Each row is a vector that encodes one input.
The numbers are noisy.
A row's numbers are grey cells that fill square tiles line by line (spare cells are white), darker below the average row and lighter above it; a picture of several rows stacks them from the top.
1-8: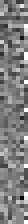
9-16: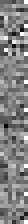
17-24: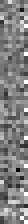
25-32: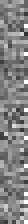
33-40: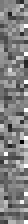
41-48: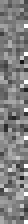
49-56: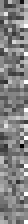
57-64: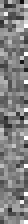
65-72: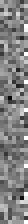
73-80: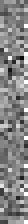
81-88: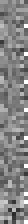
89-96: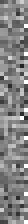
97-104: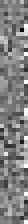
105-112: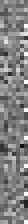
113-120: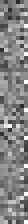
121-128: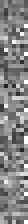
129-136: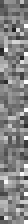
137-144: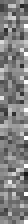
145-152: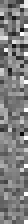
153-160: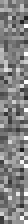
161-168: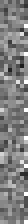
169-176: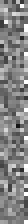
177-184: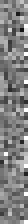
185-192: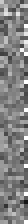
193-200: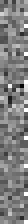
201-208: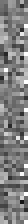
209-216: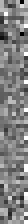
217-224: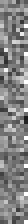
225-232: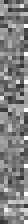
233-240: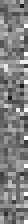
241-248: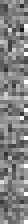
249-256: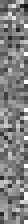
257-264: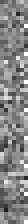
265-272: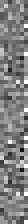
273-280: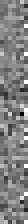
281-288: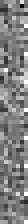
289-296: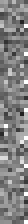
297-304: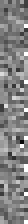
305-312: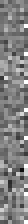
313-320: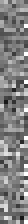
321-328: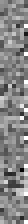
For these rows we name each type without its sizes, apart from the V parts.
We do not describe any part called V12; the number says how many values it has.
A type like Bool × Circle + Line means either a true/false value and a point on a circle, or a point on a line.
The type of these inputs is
Bool × Circle + V12.
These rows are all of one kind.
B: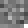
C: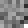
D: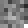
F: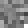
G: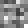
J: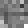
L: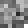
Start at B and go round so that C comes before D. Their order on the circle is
B, L, C, F, J, D, G.
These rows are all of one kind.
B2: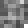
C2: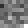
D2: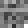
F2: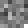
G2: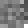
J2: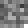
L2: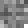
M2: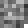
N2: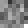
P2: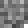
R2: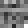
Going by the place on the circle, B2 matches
D2, M2, P2 and R2.
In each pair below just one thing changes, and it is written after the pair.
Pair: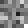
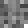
the true/false value
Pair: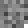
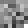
the true/false value
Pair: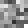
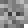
the place on the circle
